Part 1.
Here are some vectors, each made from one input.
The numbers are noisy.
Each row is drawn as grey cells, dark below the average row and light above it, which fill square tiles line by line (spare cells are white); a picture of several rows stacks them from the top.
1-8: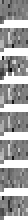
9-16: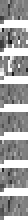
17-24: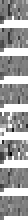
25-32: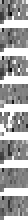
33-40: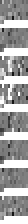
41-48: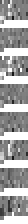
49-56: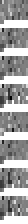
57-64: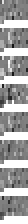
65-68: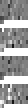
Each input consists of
a point on a 5-point line and a true/false value.
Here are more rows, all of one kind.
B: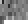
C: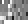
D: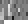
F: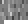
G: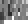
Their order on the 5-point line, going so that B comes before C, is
D, B, C, F, G.
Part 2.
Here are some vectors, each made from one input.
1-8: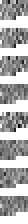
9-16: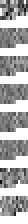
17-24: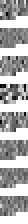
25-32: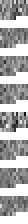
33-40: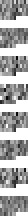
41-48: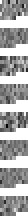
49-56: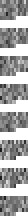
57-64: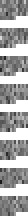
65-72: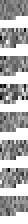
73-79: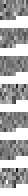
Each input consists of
either a point on a 5-point line, or a point on a 7-point line.
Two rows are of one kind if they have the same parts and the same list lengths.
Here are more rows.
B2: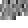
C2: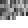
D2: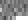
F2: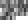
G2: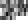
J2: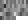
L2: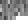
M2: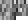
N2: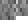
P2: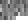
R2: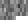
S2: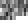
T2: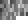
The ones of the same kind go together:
B2, M2
C2, D2, F2, G2, J2, L2, N2, P2, R2, S2, T2

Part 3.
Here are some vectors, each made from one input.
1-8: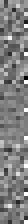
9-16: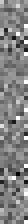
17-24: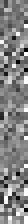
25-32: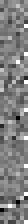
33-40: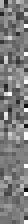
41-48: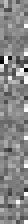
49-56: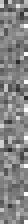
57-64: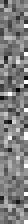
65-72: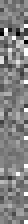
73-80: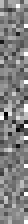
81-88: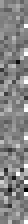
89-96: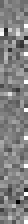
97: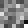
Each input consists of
a point on a 6-point circle and four true/false values.
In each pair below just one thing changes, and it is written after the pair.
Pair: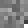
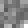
one of the four true/false values
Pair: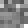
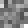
the place on the 6-point circle
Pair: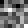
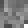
one of the four true/false values
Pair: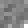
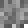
the place on the 6-point circle
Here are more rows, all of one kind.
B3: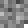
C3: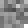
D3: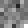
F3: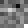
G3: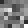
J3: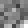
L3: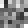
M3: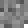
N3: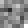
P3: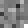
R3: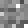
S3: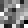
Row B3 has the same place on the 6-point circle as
D3, F3 and J3.
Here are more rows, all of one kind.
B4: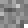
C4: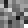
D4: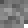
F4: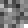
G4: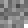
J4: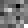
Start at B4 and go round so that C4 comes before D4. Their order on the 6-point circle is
B4, C4, D4, F4, J4, G4.
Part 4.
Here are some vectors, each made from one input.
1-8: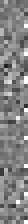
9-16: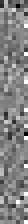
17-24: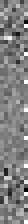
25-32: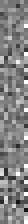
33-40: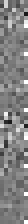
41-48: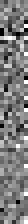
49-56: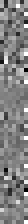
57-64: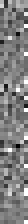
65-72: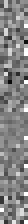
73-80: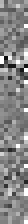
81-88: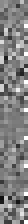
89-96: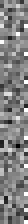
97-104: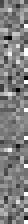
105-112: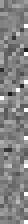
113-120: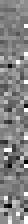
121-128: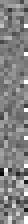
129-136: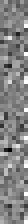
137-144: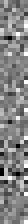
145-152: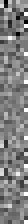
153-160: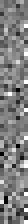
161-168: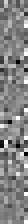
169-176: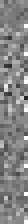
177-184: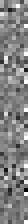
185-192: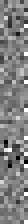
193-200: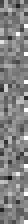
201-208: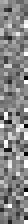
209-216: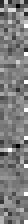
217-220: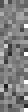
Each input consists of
either a point on a 6-point circle and four true/false values, or a fixed value.
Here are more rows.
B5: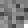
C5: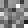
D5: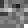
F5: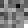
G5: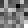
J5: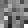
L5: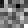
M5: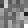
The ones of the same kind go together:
B5, J5
C5, D5, F5, G5, L5, M5

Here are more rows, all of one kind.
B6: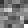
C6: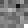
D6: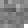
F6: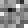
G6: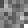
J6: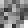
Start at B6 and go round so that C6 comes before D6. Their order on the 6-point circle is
B6, C6, J6, D6, G6, F6.
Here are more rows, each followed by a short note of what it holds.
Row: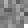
a point on a 6-point circle and four true/false values
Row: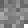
a point on a 6-point circle and four true/false values
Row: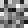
a point on a 6-point circle and four true/false values
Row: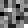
a fixed value
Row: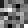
a fixed value
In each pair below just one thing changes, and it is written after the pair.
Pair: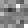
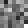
the place on the 6-point circle
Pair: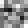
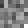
one of the four true/false values
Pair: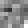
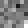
one of the four true/false values
